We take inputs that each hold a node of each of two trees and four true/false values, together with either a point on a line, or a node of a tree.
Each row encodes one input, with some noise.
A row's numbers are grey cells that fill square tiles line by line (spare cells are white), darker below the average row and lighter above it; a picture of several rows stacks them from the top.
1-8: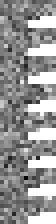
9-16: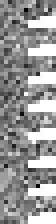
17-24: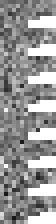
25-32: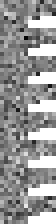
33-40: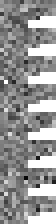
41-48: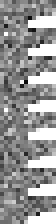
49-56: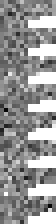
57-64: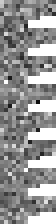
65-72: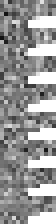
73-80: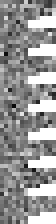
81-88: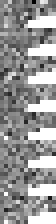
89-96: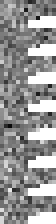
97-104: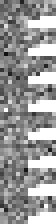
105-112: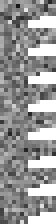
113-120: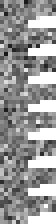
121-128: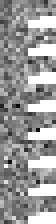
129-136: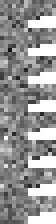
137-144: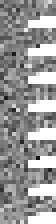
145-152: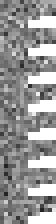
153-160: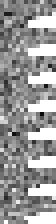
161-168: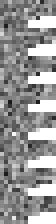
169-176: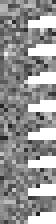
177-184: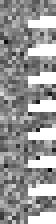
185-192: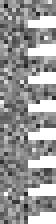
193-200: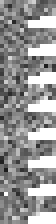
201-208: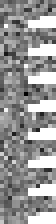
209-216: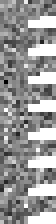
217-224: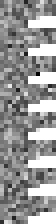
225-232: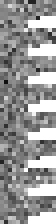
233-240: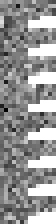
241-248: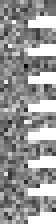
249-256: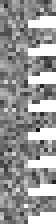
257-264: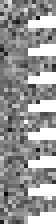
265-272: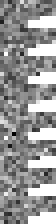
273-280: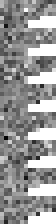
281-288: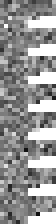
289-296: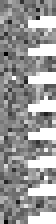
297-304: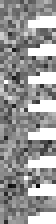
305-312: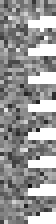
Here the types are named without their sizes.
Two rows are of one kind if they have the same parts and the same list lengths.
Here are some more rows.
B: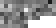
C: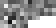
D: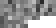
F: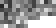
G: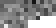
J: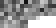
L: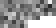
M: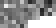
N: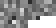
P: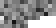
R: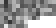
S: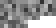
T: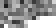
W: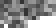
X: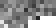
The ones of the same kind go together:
B, C, D, N, P, R, S, T, W, X
F, G, J, L, M

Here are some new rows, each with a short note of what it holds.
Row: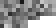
a node of each of three trees and four true/false values
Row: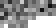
a point on a line, a node of each of two trees and four true/false values
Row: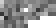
a node of each of three trees and four true/false values
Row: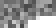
a node of each of three trees and four true/false values
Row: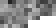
a point on a line, a node of each of two trees and four true/false values
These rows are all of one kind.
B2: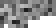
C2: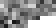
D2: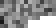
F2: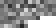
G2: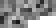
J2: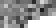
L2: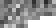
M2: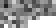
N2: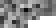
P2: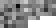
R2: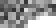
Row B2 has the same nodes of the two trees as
G2 and N2.
